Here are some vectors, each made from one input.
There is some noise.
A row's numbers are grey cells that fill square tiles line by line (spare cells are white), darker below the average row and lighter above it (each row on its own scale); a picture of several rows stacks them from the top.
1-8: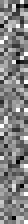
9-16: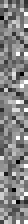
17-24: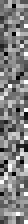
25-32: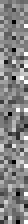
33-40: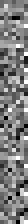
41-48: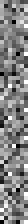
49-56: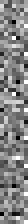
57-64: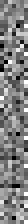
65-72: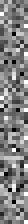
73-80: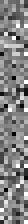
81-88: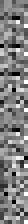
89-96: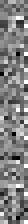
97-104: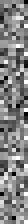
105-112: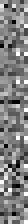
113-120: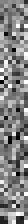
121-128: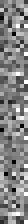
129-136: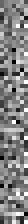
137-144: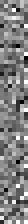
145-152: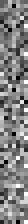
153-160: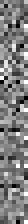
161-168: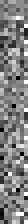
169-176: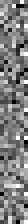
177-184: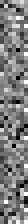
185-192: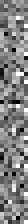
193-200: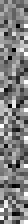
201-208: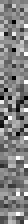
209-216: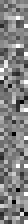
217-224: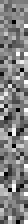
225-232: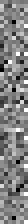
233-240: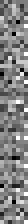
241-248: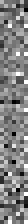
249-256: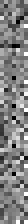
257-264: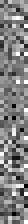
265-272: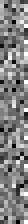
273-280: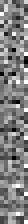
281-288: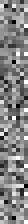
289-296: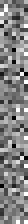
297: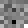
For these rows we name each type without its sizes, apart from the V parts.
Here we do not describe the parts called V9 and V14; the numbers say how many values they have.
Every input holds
either a point on a line, or four true/false values and a value of V9, or a value of V14.
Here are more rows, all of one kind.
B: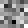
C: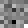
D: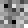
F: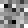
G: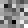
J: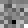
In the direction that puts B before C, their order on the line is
D, G, B, F, J, C.
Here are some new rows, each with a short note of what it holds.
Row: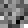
a value of V14
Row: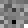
a point on a line
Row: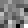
four true/false values and a value of V9
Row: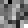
a value of V14
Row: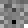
a point on a line
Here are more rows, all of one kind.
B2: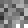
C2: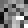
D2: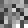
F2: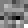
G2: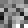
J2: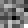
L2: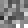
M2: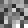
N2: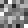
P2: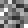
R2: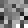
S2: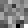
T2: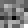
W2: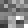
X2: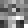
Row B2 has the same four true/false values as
D2, G2, M2 and R2.
